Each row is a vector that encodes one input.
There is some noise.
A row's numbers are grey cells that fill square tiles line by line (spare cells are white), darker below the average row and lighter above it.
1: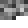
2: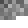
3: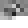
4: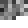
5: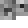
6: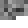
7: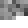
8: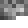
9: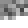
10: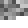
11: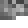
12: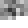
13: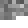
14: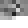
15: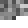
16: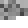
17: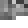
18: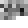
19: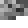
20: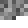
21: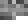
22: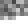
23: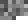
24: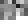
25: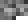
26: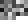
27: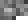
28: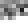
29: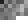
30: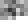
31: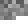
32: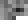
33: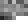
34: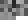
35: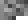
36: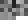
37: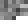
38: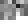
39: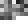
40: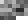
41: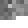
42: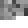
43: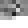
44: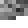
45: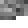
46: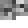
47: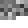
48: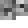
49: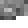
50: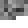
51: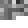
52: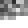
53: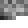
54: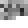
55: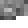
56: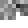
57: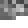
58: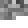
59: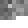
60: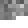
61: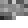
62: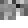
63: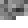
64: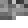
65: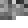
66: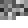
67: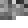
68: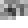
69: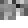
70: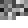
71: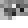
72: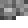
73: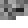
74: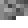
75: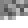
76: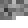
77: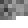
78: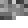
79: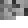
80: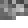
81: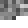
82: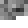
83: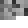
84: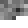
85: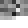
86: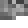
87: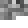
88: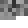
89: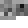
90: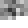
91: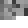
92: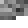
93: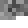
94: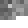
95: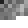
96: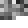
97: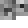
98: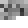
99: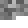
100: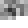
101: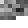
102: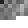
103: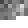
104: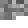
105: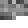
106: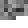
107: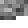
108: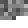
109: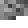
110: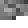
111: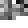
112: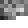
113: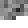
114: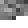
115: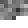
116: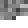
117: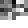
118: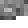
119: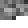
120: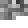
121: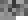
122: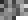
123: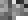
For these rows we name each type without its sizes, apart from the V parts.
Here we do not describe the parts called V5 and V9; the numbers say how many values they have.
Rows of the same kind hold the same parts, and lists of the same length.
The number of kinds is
3.
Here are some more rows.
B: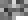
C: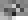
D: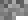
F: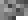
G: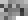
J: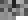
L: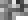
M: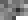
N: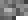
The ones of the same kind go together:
B, D, L, M
C, G, J
F, N

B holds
a true/false value and a value of V5.
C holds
a value of V9.
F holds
a point on a line and a true/false value.
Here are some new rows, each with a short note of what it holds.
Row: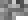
a true/false value and a value of V5
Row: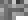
a true/false value and a value of V5
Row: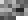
a point on a line and a true/false value
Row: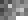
a true/false value and a value of V5
